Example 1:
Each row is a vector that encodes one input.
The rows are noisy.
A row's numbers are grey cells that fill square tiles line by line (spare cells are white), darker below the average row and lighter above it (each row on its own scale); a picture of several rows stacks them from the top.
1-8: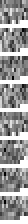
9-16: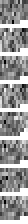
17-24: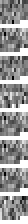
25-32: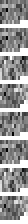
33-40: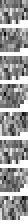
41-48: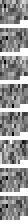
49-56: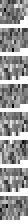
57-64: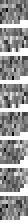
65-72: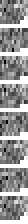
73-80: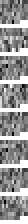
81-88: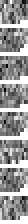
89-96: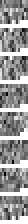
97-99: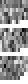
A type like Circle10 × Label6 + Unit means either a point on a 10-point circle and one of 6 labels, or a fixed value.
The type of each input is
Label6.
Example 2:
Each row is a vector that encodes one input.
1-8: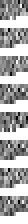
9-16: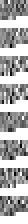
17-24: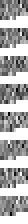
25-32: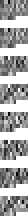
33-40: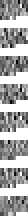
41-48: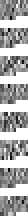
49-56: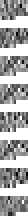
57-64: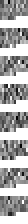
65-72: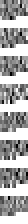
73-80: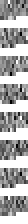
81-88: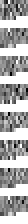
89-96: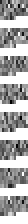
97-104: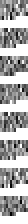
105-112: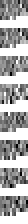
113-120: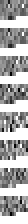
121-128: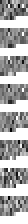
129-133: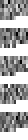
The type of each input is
Bool × Bool × Bool × Bool.
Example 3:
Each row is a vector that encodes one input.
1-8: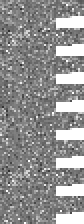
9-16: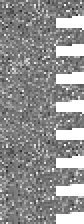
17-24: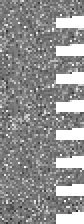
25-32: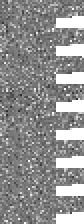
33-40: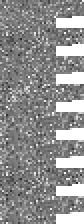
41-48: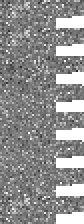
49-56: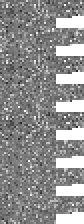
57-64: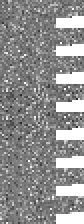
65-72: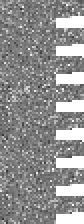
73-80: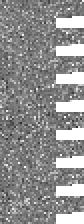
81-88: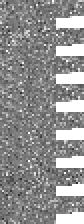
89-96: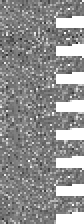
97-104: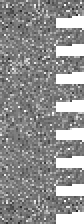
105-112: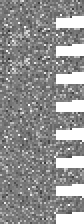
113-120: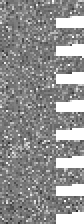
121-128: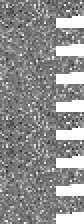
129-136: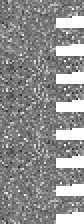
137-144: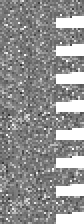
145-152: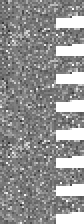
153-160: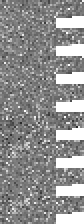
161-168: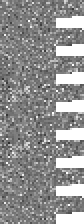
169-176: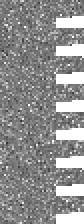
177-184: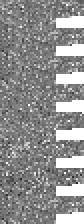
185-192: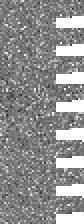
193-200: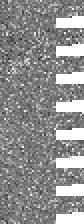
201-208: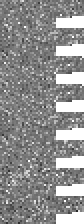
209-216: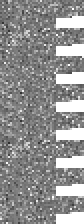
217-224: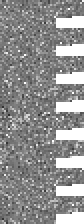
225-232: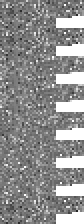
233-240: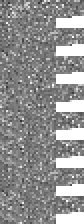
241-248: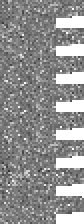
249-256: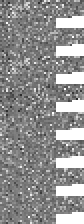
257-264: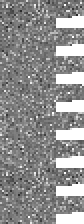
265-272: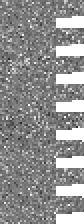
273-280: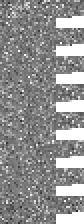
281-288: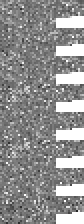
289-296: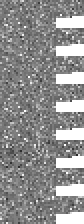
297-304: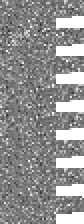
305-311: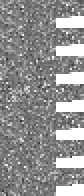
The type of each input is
Label8.
